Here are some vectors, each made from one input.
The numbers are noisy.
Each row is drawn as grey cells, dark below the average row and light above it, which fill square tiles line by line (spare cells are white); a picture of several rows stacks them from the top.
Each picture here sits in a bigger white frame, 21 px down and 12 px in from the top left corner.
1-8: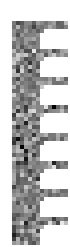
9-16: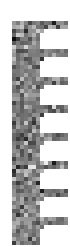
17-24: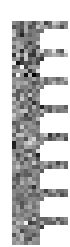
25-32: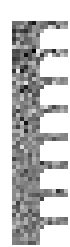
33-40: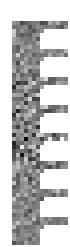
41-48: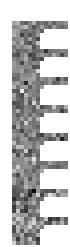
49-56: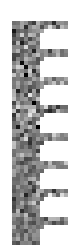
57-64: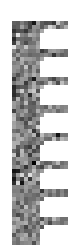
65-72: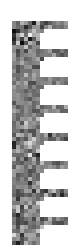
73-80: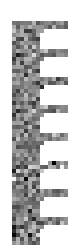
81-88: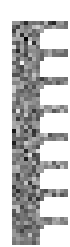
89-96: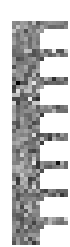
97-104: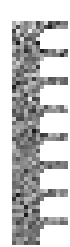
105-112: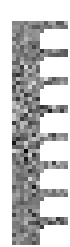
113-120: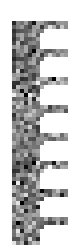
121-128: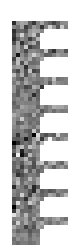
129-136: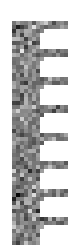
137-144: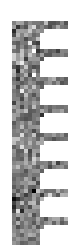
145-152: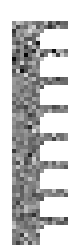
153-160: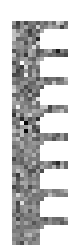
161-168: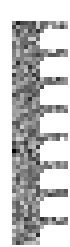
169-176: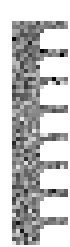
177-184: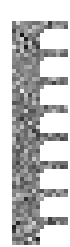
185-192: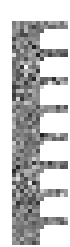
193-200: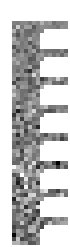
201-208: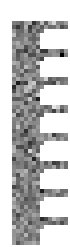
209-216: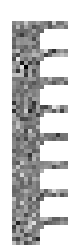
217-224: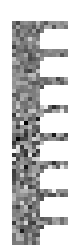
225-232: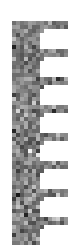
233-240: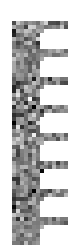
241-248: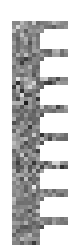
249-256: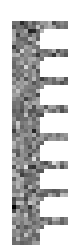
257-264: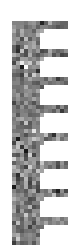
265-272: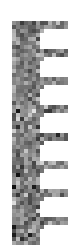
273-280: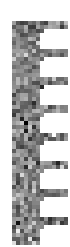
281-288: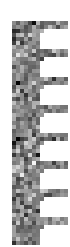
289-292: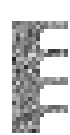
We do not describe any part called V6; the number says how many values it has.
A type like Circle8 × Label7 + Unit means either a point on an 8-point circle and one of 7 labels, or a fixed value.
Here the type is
(Label9 + Line11) × Tree7 + Line8 + V6.
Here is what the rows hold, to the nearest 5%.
About 20% of them hold a point on an 8-point line. About 70% of them hold a node of a 7-node tree, together with either one of 9 labels, or a point on an 11-point line. The rest hold a value of V6.
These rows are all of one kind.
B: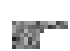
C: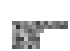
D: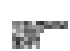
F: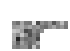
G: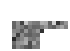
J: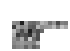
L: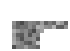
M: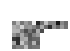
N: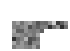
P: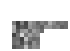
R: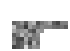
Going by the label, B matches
D, M, N and R.
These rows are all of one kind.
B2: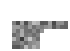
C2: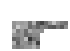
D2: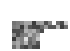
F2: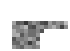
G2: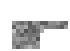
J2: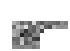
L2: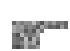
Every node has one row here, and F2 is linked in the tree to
D2.
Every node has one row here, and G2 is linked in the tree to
C2, D2 and J2.
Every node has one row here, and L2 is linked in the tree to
J2.
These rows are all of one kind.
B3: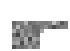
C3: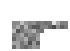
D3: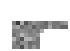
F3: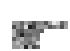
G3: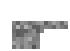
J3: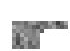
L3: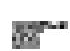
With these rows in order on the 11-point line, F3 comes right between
B3 and C3.
